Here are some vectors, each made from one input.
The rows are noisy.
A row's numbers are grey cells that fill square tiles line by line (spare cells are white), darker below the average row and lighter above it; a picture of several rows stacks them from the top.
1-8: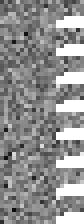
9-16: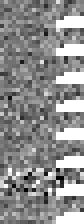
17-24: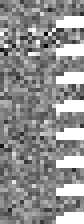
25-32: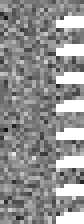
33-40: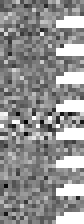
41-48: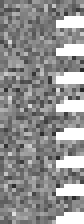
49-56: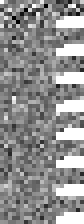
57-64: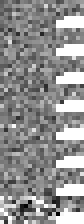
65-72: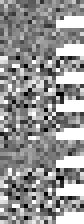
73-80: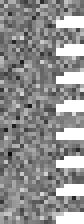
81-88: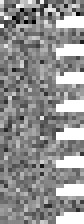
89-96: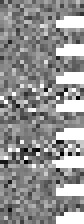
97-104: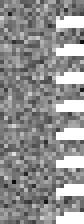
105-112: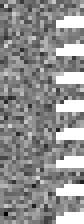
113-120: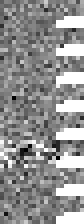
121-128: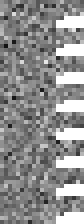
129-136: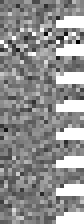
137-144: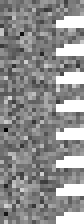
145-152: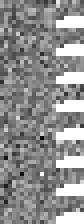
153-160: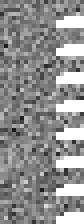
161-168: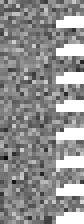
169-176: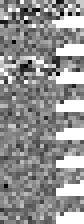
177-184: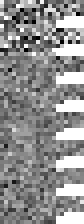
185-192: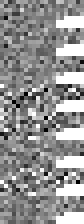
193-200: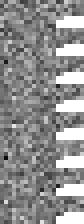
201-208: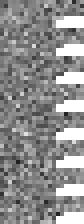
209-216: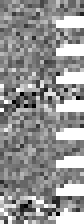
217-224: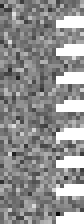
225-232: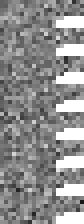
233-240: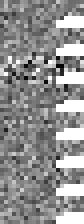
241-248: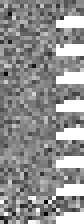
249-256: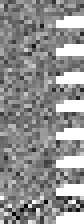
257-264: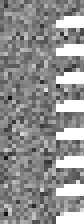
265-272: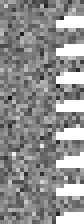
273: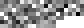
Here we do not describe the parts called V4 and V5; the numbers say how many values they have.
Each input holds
either one of 8 labels, or a point on a 7-point line, four true/false values, a value of V4 and a value of V5.
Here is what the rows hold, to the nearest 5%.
About 10% of them hold one of 8 labels. The rest hold a point on a 7-point line, four true/false values, a value of V4 and a value of V5.
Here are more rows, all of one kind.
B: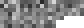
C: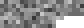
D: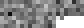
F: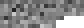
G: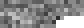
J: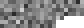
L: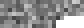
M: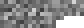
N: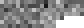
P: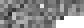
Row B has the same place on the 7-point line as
C, M and N.
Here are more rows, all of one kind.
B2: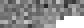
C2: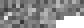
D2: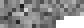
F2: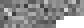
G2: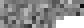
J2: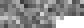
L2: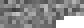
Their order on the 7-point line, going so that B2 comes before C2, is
D2, G2, F2, B2, L2, C2, J2.
